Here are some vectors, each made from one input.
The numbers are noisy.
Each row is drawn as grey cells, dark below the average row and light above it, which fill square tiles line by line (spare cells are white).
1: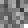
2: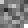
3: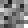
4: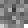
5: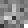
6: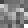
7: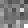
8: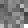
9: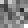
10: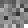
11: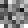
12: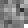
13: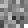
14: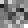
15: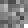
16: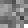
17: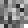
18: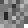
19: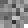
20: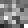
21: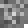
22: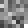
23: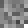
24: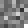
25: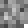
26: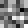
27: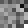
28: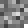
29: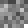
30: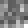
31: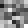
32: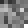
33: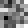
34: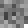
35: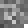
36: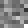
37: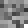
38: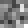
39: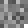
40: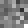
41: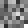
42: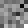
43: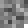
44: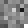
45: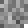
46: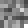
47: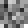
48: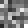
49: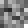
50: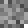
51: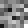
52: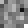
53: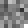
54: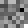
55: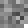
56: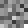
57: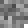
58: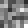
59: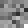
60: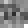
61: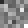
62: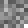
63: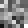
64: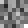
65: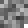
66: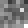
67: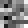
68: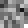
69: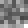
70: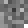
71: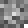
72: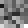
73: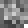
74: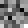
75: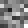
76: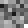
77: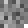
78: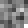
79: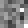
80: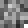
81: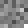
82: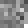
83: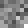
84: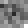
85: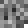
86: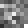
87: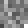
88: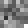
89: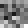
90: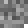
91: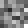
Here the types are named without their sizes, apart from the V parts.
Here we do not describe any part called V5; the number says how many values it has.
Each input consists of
a list of items, each a true/false value and a value of V5.
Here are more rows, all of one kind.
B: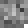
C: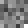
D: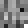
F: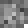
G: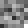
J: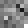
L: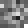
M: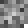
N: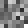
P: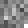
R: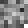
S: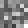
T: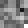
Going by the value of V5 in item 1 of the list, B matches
L and T.
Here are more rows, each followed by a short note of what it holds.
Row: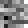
the empty list
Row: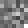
a list of one item
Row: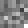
a list of one item
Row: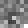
a list of two items
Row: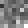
a list of two items
